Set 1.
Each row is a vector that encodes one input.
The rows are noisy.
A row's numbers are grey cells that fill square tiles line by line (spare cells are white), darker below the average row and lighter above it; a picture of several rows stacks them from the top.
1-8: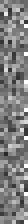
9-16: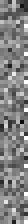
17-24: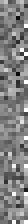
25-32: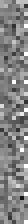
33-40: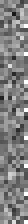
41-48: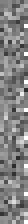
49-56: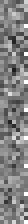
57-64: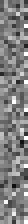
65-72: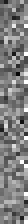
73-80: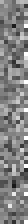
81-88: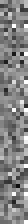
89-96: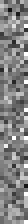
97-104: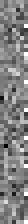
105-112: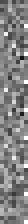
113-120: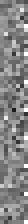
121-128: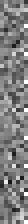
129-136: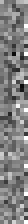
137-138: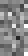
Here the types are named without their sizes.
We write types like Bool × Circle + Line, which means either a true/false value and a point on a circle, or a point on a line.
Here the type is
Label × (Label + Line).
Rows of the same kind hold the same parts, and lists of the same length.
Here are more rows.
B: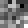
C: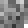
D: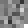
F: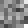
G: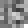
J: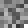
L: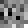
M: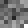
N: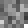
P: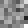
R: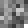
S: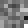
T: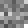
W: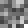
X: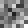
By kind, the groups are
B, J, L, M, W, X
C, D, F, G, N, P, R, S, T

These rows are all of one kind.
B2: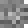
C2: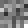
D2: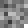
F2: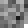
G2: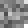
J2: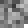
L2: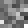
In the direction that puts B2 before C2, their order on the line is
B2, G2, C2, J2, L2, D2, F2.
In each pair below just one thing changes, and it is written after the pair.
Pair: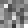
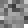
the label
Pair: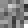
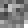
the place on the line
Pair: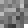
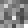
the label
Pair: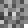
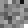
the label
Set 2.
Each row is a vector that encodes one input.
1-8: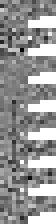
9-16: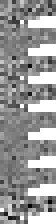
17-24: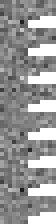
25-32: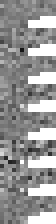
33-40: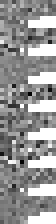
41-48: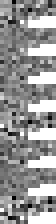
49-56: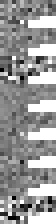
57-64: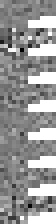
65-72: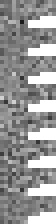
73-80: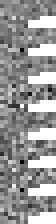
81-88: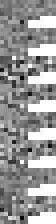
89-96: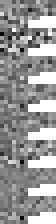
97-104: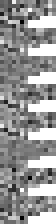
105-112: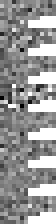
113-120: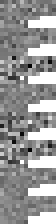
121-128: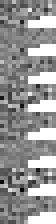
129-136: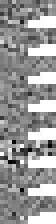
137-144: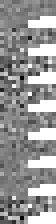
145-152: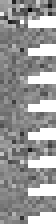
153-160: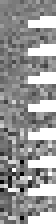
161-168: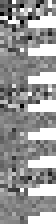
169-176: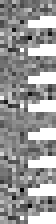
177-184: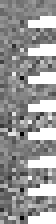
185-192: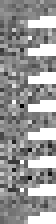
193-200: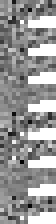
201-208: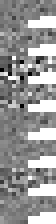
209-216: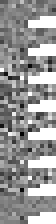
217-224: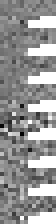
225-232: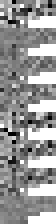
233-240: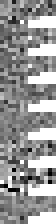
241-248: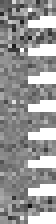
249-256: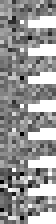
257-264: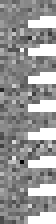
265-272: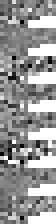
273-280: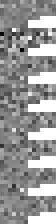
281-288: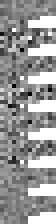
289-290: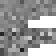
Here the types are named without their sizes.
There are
2 kinds of row.
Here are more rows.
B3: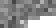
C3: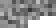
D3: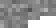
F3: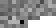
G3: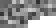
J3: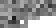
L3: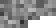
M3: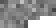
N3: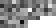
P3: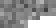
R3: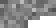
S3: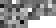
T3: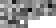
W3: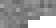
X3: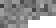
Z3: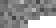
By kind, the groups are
B3, G3, J3, N3, P3, S3, X3, Z3
C3, D3, F3, L3, M3, R3, T3, W3

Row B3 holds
a point on a circle and a point on a line.
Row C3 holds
a point on each of two lines.
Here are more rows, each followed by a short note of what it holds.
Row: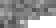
a point on a circle and a point on a line
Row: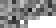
a point on a circle and a point on a line
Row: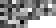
a point on a circle and a point on a line
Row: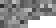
a point on a circle and a point on a line
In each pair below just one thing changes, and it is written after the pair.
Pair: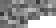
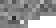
the place on the circle
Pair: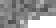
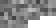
the place on the line
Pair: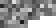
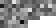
the place on the circle
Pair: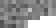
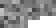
the place on the line
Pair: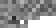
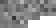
the place on the circle
